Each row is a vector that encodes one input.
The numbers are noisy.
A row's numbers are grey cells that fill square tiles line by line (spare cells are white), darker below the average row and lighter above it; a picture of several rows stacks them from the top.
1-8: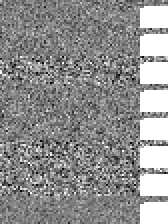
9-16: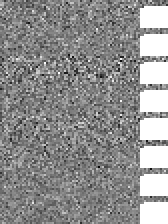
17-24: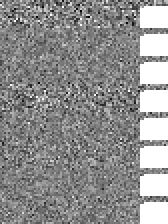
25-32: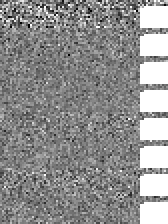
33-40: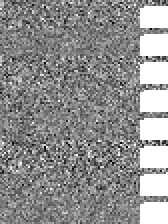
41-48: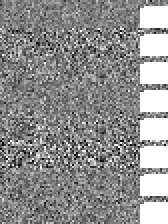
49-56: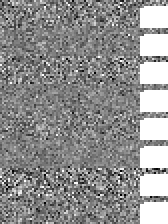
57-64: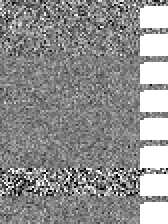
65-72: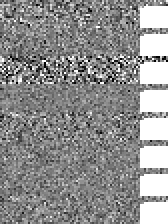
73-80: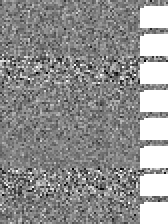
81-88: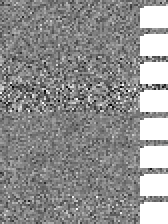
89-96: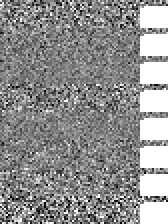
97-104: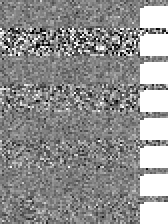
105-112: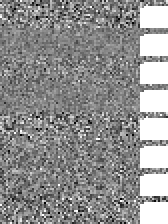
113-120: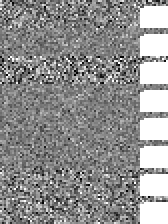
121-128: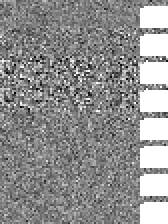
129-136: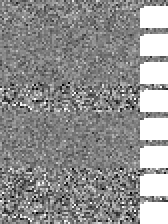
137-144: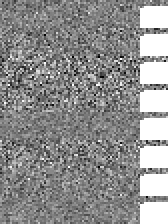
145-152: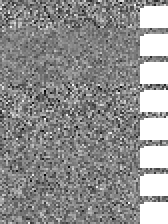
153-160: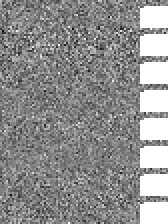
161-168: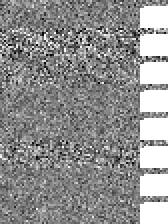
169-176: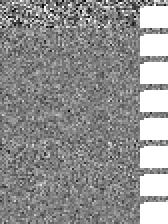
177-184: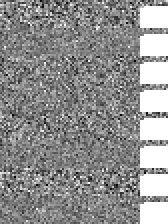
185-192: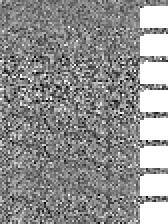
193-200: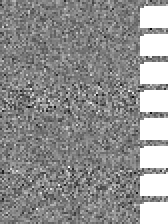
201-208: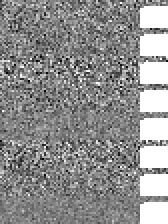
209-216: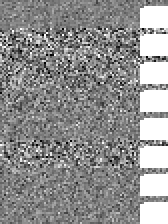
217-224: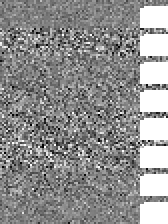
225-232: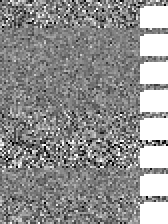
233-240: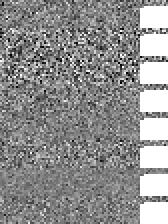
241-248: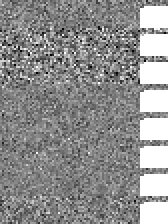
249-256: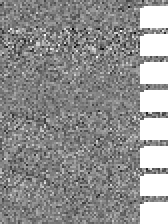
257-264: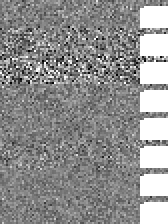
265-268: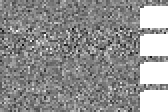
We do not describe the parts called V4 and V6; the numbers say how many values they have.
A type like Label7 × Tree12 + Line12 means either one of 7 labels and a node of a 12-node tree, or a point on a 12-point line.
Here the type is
Line8 × (Line13 + V4) + V6.
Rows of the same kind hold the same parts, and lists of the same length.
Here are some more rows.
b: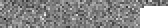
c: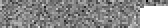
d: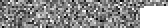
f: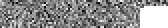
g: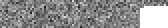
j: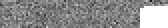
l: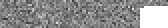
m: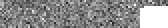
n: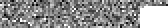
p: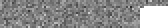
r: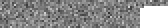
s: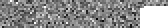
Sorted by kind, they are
b, c, d, f, g, l, m, p
j, r, s
n

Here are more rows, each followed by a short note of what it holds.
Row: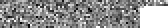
a value of V6
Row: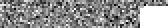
a value of V6
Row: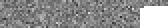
a point on an 8-point line and a point on a 13-point line
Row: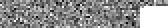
a value of V6
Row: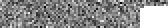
a point on an 8-point line and a value of V4
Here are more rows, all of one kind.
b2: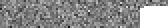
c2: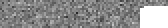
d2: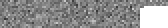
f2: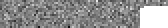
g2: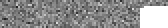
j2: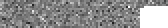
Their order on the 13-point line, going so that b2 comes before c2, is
f2, b2, c2, d2, g2, j2.
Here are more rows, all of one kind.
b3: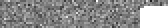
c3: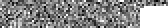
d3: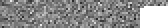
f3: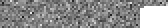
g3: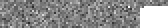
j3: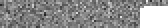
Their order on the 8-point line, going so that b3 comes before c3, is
b3, j3, c3, f3, d3, g3.
